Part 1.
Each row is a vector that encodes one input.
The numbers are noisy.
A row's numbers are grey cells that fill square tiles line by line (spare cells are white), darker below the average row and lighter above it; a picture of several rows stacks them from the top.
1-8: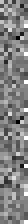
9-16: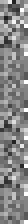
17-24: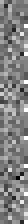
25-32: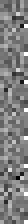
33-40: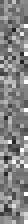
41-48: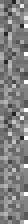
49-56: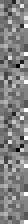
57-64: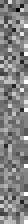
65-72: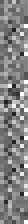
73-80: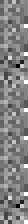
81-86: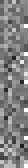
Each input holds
a point on an 8-point line.
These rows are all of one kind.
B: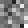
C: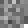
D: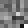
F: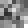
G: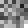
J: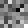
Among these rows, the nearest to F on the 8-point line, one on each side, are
B and G.
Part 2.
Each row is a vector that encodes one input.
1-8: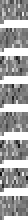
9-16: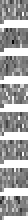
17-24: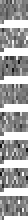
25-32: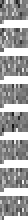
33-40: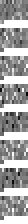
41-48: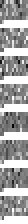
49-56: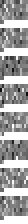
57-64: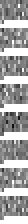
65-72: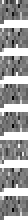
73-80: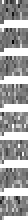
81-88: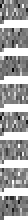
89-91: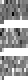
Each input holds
a point on a 12-point line.
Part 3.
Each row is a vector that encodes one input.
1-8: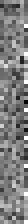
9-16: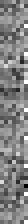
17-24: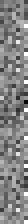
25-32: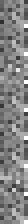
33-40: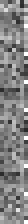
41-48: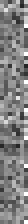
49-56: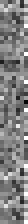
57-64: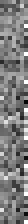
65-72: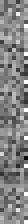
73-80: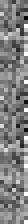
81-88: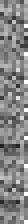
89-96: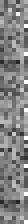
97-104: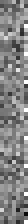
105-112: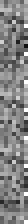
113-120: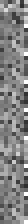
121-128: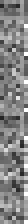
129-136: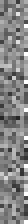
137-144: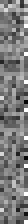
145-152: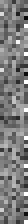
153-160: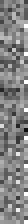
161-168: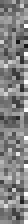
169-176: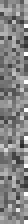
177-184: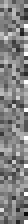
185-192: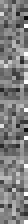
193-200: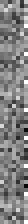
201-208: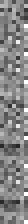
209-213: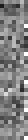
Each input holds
a point on an 8-point line.
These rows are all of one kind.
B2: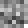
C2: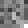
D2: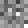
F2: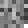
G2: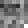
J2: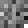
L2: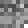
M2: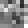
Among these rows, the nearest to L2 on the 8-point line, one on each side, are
D2 and G2.
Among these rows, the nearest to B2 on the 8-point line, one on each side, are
D2 and M2.
